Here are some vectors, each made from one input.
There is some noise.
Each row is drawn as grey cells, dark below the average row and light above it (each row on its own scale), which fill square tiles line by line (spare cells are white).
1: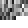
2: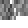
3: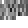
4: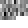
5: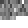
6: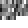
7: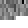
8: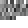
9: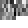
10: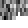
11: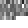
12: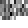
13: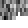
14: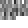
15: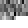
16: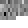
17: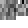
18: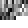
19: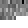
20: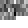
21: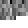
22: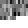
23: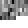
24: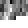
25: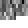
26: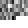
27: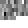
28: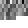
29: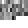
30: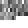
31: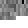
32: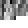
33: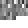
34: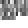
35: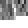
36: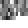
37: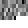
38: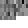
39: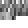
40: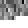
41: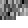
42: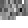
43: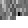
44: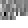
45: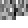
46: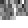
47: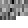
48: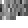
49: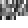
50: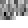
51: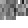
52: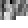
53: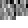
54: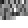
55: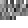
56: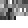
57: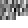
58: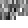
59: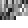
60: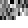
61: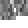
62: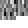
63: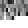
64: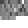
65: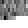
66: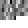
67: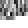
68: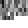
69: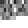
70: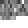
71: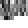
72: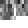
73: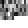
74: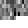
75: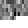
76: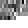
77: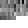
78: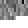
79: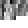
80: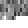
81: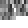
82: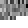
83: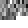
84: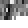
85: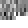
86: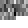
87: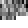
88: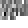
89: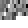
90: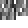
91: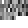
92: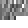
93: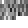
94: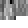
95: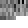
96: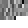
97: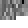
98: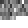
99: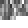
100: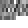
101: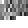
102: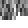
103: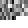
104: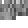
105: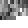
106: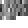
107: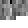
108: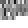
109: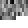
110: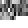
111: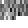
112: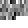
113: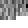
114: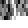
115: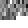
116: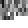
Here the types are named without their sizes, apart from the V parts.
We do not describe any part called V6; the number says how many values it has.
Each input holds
a label, together with either a point on a line, or a value of V6.
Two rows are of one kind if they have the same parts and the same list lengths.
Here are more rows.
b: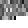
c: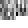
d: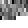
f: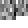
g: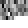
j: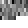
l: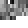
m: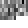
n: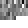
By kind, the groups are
b, d, f, j, l, m, n
c, g

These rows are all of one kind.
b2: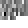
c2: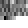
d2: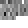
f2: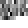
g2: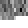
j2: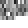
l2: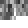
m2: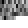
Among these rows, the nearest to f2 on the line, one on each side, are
c2 and j2.
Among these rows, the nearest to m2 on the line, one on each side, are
c2 and l2.
